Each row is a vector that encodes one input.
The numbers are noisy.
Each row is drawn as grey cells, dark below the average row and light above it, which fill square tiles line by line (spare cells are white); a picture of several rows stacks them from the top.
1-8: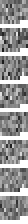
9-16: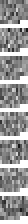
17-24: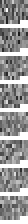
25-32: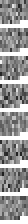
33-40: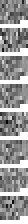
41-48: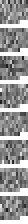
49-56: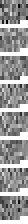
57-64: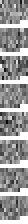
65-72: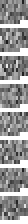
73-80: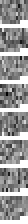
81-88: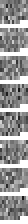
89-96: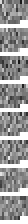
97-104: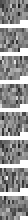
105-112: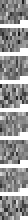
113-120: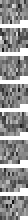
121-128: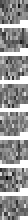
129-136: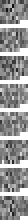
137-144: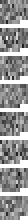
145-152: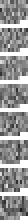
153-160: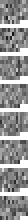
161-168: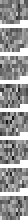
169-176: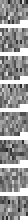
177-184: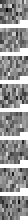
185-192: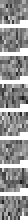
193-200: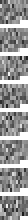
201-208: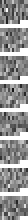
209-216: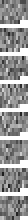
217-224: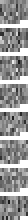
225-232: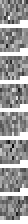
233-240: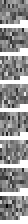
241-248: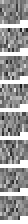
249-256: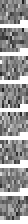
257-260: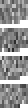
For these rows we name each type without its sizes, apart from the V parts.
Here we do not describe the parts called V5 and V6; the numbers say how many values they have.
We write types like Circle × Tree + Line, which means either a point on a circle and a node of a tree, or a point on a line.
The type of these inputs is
(Bool × Line + V6) × V5.
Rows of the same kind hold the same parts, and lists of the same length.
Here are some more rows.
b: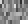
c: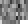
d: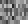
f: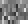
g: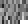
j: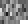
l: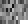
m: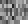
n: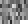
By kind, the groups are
b, c, f, n
d, g, j, l, m

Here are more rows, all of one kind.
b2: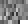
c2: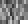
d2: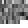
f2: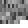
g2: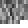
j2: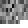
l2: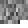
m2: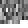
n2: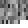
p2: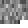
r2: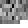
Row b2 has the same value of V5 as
c2, g2, l2 and m2.
